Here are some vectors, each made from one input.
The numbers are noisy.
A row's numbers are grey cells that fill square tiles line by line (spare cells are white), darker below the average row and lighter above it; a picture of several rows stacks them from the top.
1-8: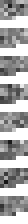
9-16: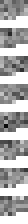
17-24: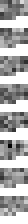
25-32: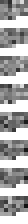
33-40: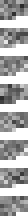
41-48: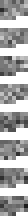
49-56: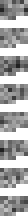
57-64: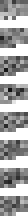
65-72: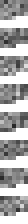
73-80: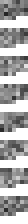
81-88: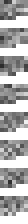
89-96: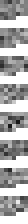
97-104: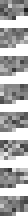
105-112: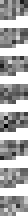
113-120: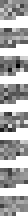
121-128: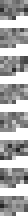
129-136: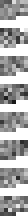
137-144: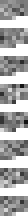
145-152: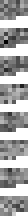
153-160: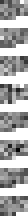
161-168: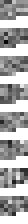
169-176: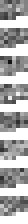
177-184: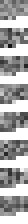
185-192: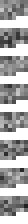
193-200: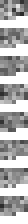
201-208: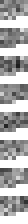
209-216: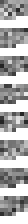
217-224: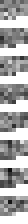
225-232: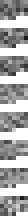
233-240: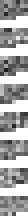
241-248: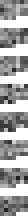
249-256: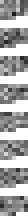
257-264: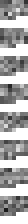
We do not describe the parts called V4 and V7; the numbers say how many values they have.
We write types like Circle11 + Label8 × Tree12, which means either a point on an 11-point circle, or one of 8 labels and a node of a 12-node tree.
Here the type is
Bool × V4 + Line11 + V7.
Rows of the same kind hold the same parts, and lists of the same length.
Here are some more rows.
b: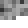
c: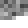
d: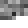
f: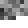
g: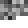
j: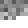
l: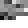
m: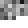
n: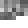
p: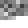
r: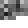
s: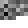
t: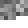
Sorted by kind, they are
b, f, j, m, r, s
c, d, n, p
g, l, t

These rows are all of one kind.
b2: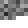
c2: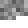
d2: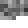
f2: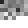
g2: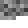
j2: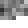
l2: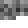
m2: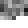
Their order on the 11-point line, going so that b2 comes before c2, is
b2, g2, d2, l2, m2, j2, c2, f2.
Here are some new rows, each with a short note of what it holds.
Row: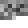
a value of V7
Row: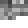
a true/false value and a value of V4
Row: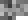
a true/false value and a value of V4
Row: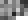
a value of V7
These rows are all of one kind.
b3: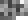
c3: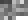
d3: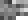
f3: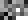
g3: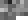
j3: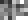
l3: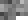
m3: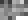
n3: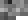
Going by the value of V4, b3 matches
g3, l3 and n3.
